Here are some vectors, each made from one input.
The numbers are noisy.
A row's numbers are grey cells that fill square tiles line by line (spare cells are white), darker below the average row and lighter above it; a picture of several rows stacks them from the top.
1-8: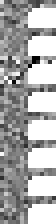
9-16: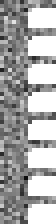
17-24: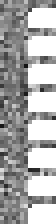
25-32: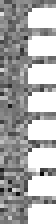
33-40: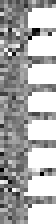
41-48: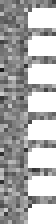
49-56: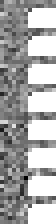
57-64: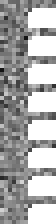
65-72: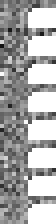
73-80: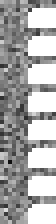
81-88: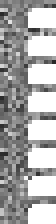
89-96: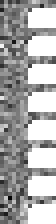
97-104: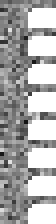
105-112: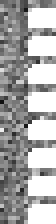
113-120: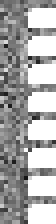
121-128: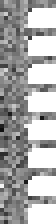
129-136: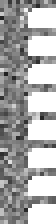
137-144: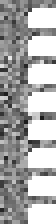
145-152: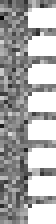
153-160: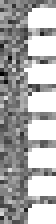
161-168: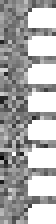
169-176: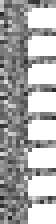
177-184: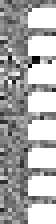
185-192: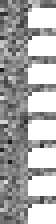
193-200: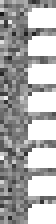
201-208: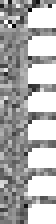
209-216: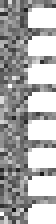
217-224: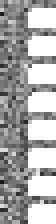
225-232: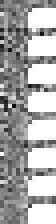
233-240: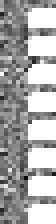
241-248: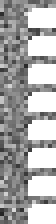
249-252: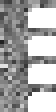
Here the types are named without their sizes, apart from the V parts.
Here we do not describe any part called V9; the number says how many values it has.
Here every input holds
a list of items, each a true/false value and a value of V9.
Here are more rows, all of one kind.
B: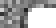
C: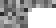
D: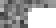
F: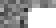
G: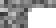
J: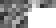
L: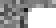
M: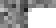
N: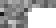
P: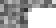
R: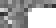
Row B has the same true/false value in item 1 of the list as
G, N and R.
